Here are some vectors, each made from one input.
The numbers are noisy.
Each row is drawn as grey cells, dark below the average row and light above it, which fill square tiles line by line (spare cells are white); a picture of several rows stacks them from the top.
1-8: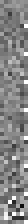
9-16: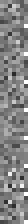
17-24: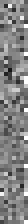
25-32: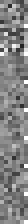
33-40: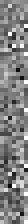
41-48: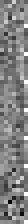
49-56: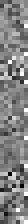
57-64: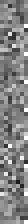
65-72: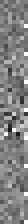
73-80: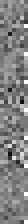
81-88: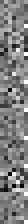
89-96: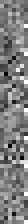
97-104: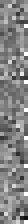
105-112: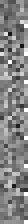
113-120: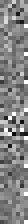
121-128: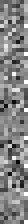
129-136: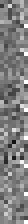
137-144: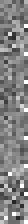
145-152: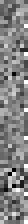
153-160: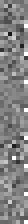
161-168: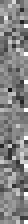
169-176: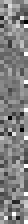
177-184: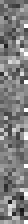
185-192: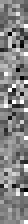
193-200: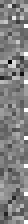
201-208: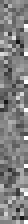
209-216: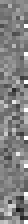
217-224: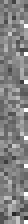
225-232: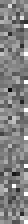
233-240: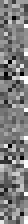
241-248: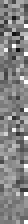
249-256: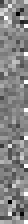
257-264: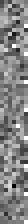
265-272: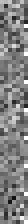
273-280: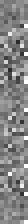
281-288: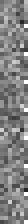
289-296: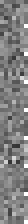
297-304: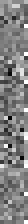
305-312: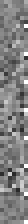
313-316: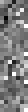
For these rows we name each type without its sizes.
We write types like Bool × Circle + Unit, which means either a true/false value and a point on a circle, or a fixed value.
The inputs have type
Circle + Line.
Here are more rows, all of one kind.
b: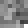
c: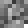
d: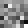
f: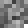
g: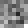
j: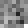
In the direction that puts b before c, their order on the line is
j, g, b, c, f, d.
